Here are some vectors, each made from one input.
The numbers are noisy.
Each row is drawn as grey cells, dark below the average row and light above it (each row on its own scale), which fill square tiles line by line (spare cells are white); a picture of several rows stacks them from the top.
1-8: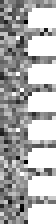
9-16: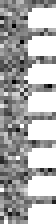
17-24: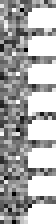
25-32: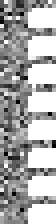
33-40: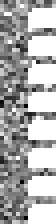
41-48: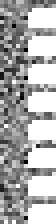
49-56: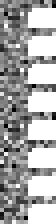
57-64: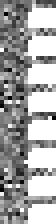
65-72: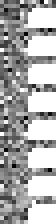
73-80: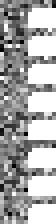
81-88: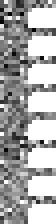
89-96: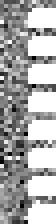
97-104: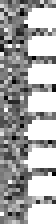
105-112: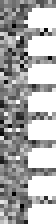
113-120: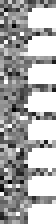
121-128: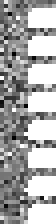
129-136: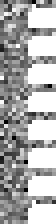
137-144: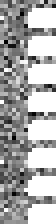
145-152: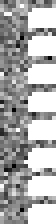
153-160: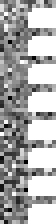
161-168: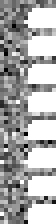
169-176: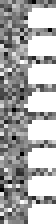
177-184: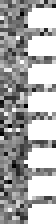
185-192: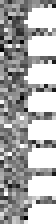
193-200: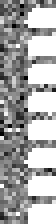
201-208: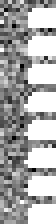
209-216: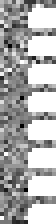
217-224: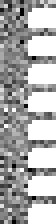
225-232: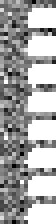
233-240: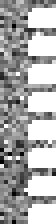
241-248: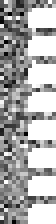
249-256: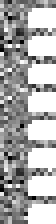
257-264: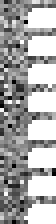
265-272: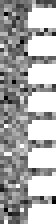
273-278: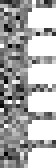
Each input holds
one of 9 labels, together with either a fixed value, or one of 9 labels and a true/false value.
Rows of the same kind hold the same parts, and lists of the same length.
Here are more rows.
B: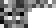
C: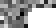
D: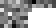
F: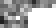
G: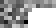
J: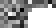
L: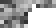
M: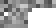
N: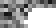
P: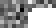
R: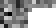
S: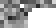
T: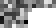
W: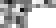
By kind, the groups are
B, F, G, R, T
C, D, J, L, M, N, P, S, W

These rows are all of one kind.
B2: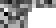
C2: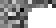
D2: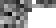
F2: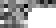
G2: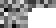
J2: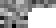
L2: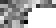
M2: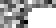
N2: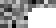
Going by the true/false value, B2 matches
L2 and M2.
